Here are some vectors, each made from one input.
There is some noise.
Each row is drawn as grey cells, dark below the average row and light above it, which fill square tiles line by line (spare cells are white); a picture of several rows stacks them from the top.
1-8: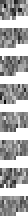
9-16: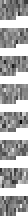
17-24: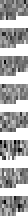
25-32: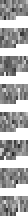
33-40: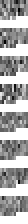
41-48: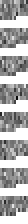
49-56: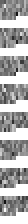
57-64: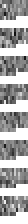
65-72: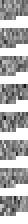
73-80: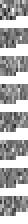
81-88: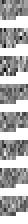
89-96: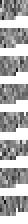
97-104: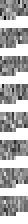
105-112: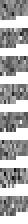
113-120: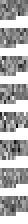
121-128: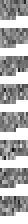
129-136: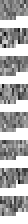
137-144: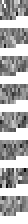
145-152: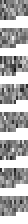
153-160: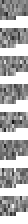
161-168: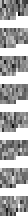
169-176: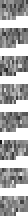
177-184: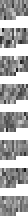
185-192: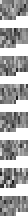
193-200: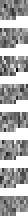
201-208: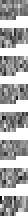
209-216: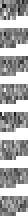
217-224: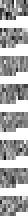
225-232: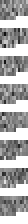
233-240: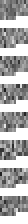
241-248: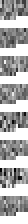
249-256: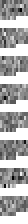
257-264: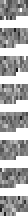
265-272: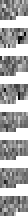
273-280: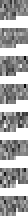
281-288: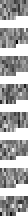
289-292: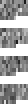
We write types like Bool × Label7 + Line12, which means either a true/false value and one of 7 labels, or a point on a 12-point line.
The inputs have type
Bool × Line10 × Tree7.
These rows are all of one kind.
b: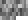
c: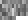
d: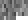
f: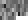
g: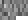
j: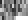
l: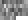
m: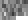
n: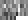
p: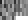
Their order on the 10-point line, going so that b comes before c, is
b, n, p, d, j, c, l, g, f, m.
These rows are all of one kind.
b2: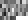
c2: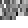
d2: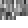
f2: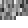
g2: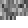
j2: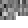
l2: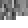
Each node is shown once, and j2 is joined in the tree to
c2.
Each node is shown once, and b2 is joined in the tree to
l2.
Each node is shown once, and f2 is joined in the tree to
g2.
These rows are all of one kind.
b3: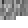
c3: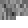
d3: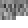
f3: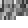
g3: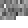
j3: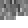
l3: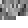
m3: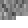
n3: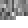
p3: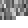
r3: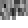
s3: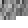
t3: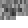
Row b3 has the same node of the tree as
c3, m3 and s3.
